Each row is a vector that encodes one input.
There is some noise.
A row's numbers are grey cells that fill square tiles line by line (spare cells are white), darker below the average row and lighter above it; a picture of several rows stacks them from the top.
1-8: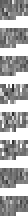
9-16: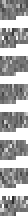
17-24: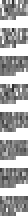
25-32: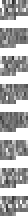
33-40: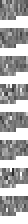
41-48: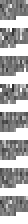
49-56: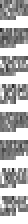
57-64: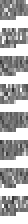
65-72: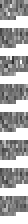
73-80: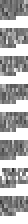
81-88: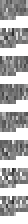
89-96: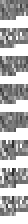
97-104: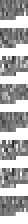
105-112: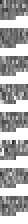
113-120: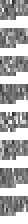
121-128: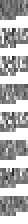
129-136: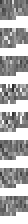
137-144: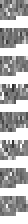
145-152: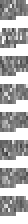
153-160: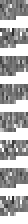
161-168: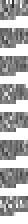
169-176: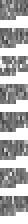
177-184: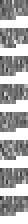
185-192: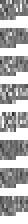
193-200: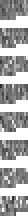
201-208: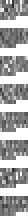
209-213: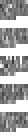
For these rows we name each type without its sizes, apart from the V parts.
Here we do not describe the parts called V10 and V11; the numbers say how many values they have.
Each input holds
either a point on a line and four true/false values, or a value of V10 and a value of V11.
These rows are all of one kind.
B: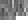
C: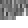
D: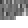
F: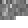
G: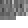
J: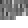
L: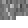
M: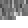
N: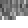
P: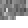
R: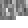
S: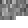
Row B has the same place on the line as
C, D, G and J.
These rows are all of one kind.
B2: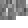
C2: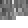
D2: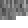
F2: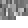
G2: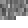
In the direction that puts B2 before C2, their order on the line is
B2, F2, G2, D2, C2.
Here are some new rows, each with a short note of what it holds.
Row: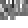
a value of V10 and a value of V11
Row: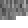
a point on a line and four true/false values
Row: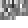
a value of V10 and a value of V11
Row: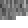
a point on a line and four true/false values
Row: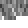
a point on a line and four true/false values
